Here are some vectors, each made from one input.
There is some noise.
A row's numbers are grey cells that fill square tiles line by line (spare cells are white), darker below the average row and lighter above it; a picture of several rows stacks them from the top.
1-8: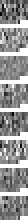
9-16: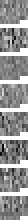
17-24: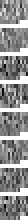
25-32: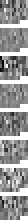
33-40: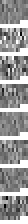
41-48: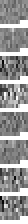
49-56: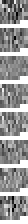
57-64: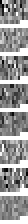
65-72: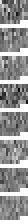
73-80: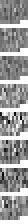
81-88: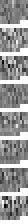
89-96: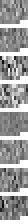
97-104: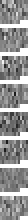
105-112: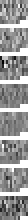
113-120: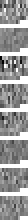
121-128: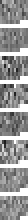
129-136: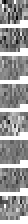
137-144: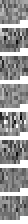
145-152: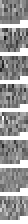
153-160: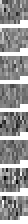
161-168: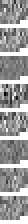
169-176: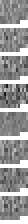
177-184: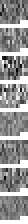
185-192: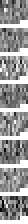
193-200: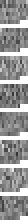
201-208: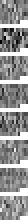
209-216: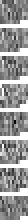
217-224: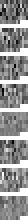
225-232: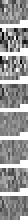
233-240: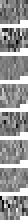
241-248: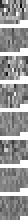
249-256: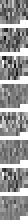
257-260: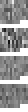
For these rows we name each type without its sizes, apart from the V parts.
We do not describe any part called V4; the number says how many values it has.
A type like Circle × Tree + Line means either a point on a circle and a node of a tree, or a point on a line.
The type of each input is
List(Bool × V4).
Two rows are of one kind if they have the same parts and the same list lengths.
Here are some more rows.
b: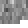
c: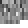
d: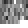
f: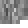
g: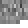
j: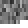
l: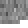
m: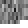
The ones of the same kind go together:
b, c, g, m
d
f, j, l

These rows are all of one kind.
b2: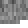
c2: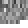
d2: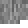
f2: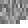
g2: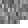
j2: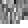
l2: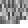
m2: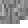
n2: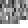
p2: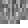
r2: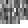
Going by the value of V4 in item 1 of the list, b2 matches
g2 and n2.
